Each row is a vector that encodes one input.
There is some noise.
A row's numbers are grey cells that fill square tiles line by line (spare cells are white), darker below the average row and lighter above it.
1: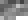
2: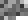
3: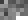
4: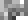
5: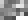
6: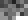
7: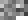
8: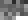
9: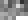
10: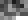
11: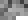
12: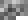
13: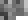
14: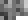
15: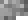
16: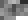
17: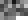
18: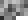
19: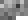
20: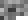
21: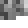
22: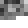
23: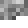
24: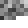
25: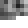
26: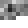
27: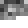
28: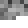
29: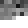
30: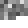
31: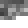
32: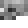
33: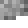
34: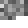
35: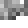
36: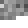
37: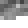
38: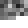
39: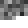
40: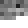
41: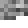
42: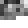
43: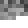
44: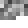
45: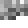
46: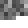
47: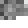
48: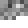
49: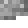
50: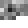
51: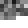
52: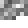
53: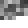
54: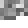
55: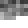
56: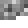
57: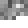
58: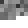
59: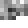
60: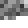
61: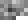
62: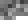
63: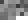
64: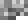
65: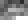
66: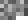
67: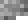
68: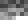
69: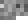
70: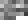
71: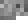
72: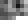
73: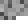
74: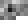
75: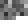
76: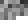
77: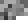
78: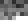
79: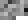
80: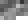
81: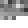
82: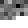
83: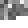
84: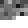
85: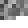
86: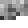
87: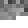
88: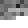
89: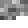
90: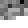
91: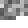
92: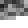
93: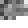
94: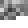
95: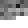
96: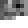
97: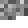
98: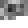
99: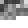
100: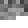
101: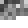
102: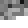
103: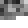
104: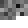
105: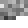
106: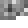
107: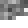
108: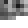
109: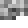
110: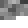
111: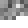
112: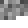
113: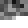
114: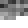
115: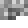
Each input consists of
a point on a 4-point line, together with either one of 6 labels, or four true/false values.
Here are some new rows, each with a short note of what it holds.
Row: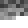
a point on a 4-point line and four true/false values
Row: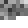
one of 6 labels and a point on a 4-point line
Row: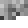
one of 6 labels and a point on a 4-point line
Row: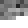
a point on a 4-point line and four true/false values
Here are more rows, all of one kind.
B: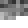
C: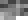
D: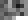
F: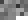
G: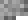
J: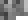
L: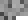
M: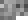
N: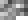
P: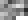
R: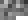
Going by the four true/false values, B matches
C, N and P.
